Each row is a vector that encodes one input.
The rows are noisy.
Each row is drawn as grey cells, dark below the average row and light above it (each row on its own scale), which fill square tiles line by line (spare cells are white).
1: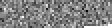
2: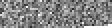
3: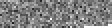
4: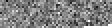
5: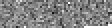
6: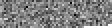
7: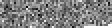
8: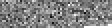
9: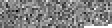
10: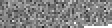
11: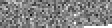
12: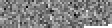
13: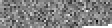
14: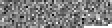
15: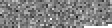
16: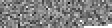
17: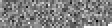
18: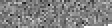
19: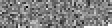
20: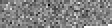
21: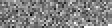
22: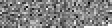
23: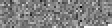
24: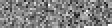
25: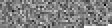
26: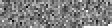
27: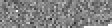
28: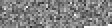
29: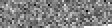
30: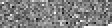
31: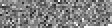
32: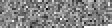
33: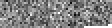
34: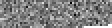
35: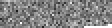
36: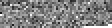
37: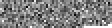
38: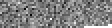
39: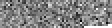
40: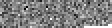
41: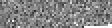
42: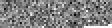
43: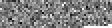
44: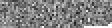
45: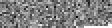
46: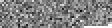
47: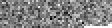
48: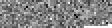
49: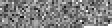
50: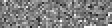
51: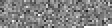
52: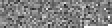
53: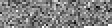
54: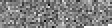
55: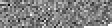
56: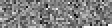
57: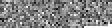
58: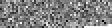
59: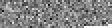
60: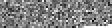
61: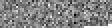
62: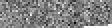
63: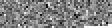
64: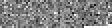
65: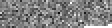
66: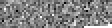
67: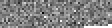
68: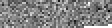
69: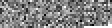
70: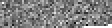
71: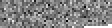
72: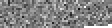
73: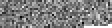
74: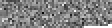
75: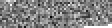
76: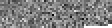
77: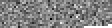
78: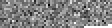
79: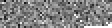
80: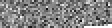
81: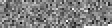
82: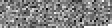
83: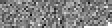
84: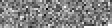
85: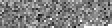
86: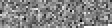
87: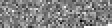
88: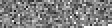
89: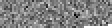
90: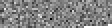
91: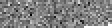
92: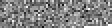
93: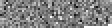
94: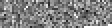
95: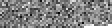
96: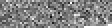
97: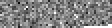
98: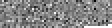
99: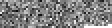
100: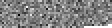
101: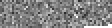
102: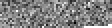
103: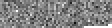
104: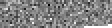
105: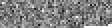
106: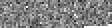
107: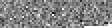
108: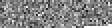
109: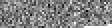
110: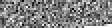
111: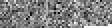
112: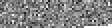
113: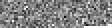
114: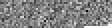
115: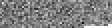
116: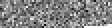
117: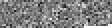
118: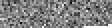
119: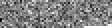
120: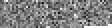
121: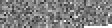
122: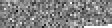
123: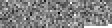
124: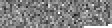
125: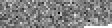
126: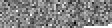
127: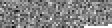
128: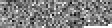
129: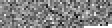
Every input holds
a point on an 8-point line, together with either a point on a 6-point circle, or a point on a 5-point line.
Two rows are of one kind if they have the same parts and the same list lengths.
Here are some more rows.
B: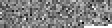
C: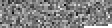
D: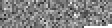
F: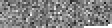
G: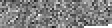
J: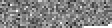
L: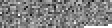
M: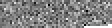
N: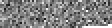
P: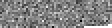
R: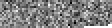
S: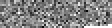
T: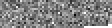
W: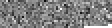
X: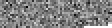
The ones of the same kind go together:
B, C, D, J, N, W
F, G, L, M, P, R, S, T, X

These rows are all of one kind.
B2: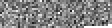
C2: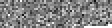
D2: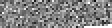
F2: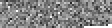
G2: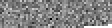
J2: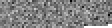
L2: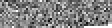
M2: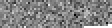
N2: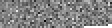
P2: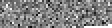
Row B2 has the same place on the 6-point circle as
C2, J2 and M2.
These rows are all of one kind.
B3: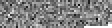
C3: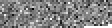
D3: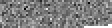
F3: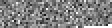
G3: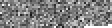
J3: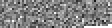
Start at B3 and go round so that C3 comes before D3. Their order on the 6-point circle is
B3, C3, G3, J3, F3, D3.
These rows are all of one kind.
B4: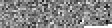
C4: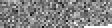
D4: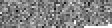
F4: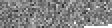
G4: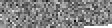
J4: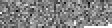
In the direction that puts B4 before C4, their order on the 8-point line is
B4, C4, G4, F4, D4, J4.
